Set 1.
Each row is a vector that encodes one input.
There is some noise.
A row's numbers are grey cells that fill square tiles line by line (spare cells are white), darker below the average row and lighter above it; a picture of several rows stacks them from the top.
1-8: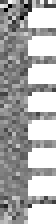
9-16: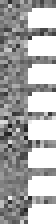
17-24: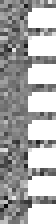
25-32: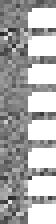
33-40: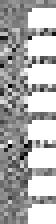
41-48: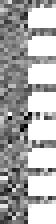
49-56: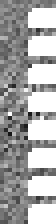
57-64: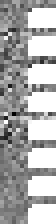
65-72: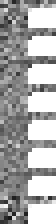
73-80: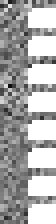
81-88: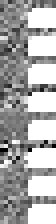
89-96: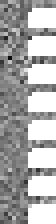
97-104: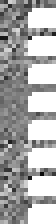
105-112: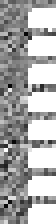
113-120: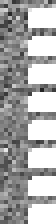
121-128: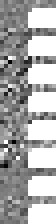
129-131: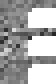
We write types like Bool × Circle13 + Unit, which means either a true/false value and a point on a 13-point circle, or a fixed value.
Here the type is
List2(Line10).
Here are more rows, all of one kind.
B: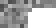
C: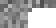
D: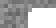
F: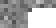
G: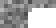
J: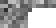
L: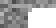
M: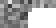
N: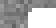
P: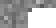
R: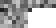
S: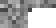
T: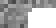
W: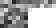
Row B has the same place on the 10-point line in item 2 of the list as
C, G, L and M.
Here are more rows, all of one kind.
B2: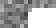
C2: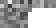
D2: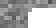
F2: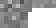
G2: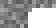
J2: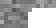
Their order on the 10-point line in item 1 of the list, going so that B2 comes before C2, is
G2, B2, D2, J2, F2, C2.
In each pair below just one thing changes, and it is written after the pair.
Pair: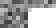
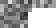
the place on the 10-point line in item 1 of the list
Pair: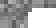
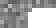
the place on the 10-point line in item 2 of the list
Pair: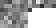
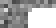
the place on the 10-point line in item 1 of the list
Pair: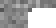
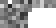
the place on the 10-point line in item 2 of the list
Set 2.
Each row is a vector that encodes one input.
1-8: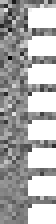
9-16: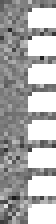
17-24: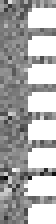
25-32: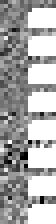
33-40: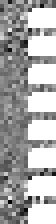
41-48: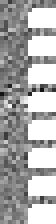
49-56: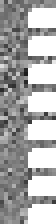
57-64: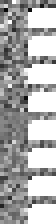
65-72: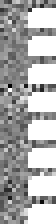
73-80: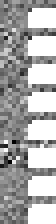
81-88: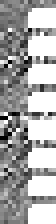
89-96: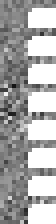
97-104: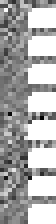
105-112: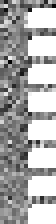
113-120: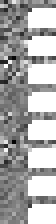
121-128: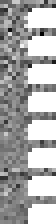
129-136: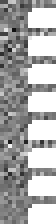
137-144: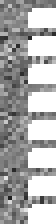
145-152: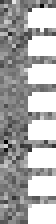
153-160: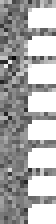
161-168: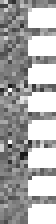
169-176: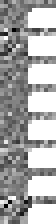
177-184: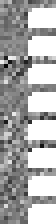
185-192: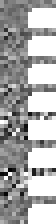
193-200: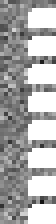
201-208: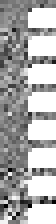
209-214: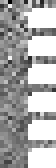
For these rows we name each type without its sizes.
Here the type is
(Bool × Bool × Bool × Bool × Bool + Unit) × Line.
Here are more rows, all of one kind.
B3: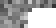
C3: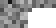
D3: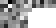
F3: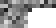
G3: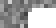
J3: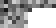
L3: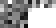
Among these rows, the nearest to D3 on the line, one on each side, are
C3 and G3.
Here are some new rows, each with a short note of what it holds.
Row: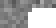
a point on a line and five true/false values
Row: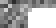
a point on a line and five true/false values
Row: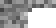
a point on a line and five true/false values
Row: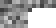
a point on a line and five true/false values
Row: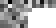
a point on a line
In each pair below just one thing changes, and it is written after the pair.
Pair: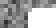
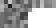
the place on the line
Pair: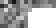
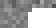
the place on the line
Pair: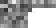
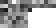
one of the five true/false values
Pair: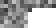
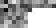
the place on the line
